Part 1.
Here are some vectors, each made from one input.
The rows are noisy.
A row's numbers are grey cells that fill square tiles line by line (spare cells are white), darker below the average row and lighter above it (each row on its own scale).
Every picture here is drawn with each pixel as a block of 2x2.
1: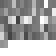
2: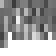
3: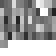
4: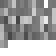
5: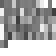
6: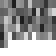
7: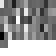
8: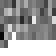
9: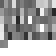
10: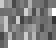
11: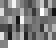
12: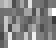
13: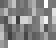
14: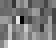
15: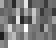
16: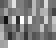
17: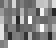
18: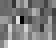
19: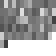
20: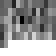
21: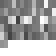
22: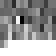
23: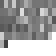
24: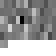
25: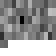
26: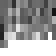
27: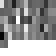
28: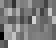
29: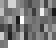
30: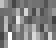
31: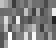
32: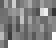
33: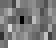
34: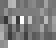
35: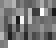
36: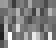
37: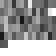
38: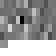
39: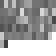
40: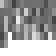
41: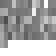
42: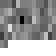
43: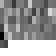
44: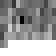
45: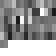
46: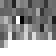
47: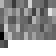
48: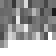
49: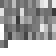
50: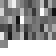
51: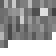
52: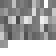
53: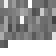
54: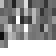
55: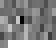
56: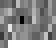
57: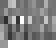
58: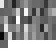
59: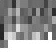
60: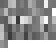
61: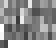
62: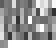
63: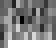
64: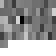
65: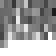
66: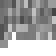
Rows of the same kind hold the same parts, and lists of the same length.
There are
2 kinds of row.
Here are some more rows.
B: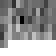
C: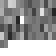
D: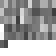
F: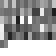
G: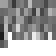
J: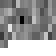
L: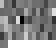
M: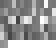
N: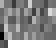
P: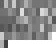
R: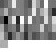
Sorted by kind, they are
B, G, J, L, N
C, D, F, M, P, R

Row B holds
three true/false values.
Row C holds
a node of a 9-node tree.
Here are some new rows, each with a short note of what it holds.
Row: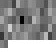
three true/false values
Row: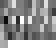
a node of a 9-node tree
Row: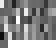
three true/false values
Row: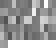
a node of a 9-node tree
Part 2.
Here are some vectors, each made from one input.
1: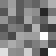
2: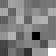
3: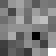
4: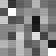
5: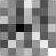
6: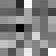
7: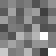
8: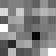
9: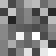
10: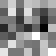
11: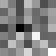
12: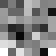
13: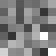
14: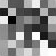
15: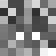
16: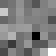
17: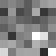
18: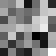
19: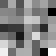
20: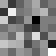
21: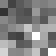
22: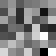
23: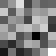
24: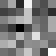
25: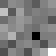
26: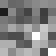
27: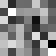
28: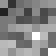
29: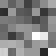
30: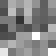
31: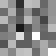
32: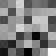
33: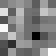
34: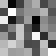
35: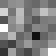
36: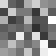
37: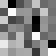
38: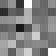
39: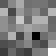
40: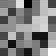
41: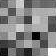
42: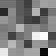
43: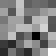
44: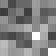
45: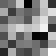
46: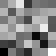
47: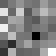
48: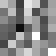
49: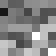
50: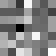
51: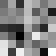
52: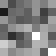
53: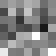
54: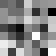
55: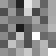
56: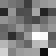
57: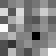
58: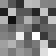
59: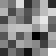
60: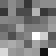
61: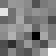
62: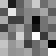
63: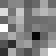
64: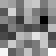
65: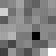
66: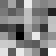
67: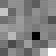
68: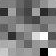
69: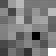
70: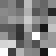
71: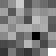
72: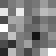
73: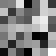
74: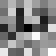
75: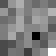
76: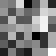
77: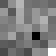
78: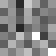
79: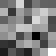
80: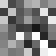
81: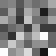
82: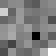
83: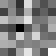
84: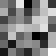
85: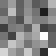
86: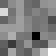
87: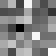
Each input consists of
either a point on a 5-point line, or a node of a 9-node tree.
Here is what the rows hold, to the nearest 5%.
About 40% of them hold a point on a 5-point line. The rest hold a node of a 9-node tree.
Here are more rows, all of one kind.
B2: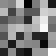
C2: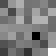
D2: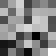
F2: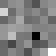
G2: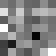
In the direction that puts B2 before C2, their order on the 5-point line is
B2, D2, C2, F2, G2.
